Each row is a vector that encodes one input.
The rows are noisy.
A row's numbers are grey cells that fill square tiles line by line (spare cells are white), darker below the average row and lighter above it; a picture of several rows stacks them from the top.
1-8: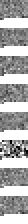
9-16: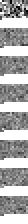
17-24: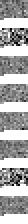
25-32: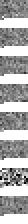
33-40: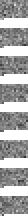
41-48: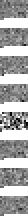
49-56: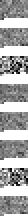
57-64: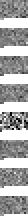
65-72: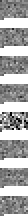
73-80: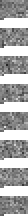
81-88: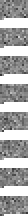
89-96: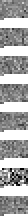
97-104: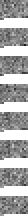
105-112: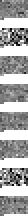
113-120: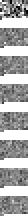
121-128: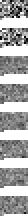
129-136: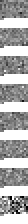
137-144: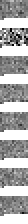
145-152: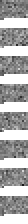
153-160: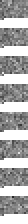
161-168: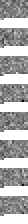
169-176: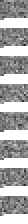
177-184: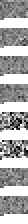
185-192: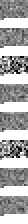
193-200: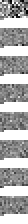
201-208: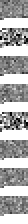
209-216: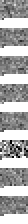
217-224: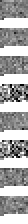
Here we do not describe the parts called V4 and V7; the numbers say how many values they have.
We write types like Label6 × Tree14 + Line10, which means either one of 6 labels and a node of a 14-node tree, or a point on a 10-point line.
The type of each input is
(Bool × Bool × Bool × Bool + V7) × Tree9 × V4 + Line6.
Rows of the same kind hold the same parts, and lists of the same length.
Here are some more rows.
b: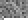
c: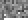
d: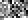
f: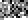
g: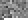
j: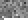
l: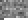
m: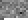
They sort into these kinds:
b, c, g, j
d, f
l, m

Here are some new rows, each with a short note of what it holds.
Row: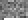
a node of a 9-node tree, a value of V4 and a value of V7
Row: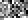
a point on a 6-point line
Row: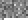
a node of a 9-node tree, four true/false values and a value of V4
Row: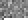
a node of a 9-node tree, four true/false values and a value of V4
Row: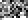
a point on a 6-point line
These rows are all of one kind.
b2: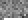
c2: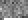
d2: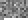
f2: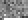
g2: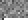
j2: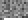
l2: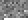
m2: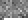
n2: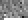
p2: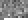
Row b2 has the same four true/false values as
c2, m2 and p2.
